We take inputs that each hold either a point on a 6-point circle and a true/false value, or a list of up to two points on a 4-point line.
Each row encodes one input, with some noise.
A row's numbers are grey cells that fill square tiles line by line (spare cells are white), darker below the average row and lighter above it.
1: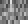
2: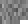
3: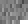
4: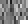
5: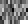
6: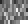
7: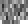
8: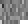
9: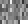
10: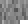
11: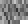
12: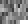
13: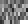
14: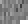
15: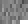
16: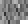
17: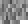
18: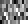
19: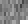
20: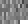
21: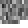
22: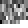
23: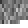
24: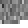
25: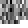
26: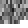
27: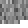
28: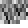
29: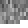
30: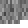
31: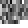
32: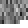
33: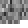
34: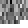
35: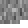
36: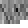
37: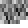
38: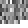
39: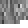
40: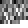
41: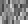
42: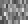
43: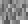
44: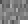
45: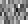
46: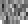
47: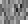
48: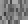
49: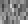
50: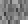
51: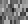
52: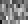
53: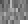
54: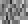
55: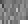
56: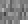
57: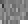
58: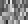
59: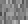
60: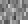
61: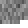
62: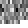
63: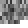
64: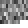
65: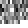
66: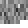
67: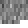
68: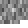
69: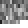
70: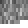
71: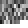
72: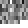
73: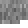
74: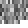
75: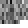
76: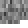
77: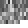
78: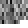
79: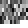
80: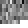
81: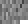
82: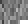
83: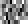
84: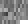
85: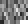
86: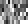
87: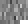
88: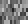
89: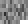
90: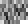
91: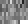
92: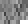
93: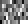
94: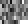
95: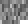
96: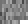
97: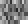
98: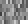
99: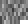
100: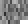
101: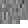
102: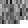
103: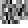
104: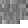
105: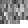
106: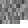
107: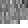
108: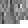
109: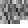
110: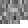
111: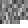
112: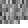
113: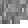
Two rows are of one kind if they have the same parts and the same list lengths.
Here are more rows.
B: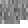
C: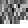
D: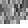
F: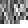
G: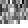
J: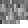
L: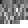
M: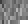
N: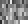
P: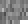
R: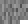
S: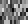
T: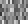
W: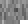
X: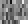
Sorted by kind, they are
B, P, S, T, W
C, D, G, R
F, L, M, X
J, N

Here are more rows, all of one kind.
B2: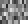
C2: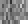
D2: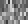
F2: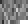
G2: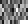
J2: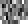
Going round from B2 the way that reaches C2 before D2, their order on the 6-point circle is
B2, F2, C2, G2, D2, J2.
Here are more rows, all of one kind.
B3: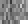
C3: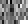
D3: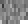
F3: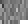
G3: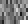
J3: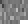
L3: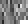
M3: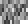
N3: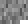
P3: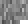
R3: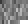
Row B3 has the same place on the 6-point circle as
C3, L3 and R3.
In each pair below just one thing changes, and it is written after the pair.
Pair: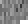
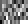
the place on the 4-point line in item 1 of the list
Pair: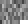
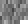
the place on the 4-point line in item 2 of the list
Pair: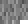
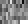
the place on the 4-point line in item 2 of the list
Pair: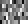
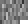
the place on the 4-point line in item 1 of the list
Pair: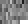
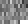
the place on the 4-point line in item 2 of the list
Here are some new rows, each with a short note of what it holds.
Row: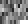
the empty list
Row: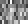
the empty list
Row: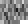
a list of one item
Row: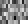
a point on a 6-point circle and a true/false value
